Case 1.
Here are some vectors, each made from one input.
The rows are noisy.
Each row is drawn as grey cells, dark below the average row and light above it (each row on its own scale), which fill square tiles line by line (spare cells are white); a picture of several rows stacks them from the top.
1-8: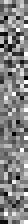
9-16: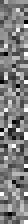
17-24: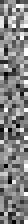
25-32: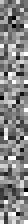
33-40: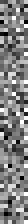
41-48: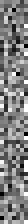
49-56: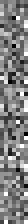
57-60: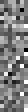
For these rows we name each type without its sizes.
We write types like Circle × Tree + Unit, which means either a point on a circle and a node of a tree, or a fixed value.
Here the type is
(Bool × Bool × Bool + Unit) × Line.
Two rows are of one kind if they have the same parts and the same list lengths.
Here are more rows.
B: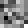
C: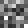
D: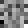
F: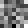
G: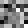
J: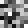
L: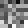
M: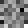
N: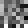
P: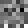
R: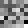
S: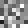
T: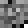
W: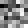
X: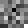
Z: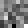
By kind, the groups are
B, G, J, R, T, W
C, D, F, L, M, N, P, S, X, Z

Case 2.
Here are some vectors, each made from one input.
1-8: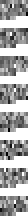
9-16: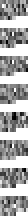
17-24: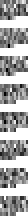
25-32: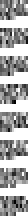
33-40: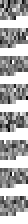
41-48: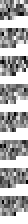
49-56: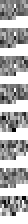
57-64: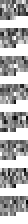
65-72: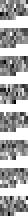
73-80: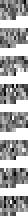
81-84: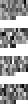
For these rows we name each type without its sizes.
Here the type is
Circle + Line.
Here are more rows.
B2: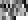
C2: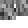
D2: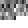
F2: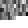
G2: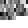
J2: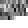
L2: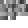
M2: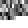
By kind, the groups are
B2, D2, L2
C2, F2, G2, J2, M2

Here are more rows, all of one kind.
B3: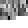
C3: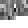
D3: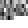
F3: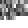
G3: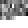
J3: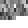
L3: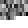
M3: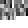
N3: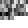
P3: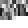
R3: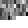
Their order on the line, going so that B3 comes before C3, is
R3, P3, B3, C3, J3, D3, N3, F3, L3, G3, M3.
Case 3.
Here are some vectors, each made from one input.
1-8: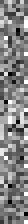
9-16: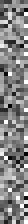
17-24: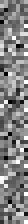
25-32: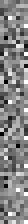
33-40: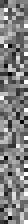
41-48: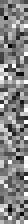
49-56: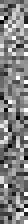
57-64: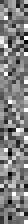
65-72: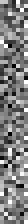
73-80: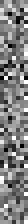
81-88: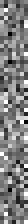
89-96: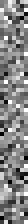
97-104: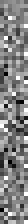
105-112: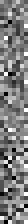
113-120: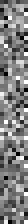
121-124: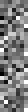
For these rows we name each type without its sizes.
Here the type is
Bool × Bool × Bool + Line.
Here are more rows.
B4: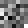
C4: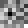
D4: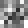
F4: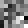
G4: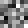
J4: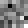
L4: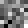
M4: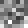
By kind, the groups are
B4, C4, D4, M4
F4, G4, J4, L4

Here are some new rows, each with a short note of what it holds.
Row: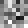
a point on a line
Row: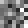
three true/false values
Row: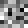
a point on a line
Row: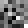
three true/false values
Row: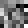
a point on a line
